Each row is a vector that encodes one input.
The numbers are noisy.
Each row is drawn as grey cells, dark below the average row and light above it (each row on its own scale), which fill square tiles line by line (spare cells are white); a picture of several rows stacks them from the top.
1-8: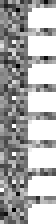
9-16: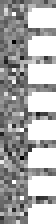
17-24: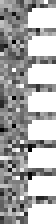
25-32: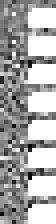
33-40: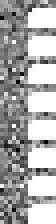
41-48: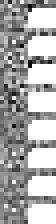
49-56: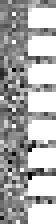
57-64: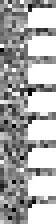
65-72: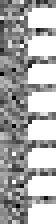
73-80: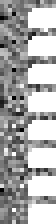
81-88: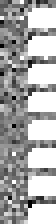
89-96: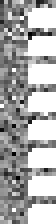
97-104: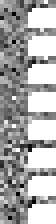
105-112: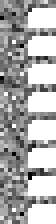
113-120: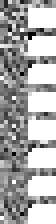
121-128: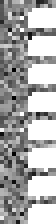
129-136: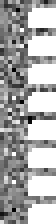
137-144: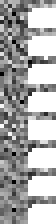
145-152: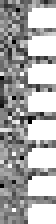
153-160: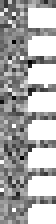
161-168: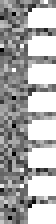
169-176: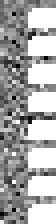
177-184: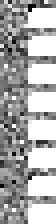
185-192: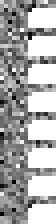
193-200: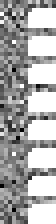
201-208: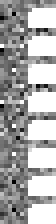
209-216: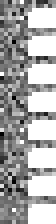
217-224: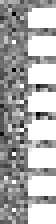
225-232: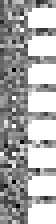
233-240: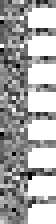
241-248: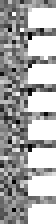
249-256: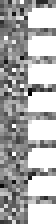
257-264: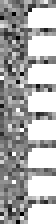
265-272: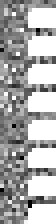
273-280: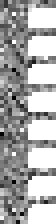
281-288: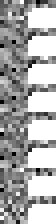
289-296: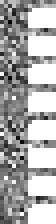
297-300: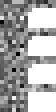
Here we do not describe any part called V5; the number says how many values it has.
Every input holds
a true/false value, together with either a point on a 19-point line, or a list of up to two values of V5.
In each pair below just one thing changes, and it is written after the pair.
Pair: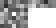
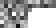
the true/false value
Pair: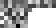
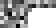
the value of V5 in item 1 of the list
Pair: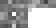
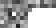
the true/false value
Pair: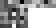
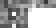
the value of V5 in item 1 of the list
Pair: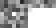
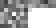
the value of V5 in item 1 of the list
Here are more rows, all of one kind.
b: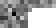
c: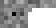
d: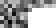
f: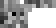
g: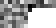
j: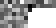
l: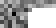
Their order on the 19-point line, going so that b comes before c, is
d, l, b, c, f, g, j.
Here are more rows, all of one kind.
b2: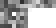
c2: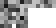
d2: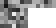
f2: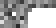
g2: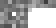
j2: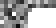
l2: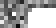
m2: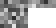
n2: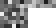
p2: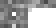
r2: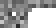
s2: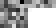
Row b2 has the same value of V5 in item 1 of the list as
c2, d2 and s2.
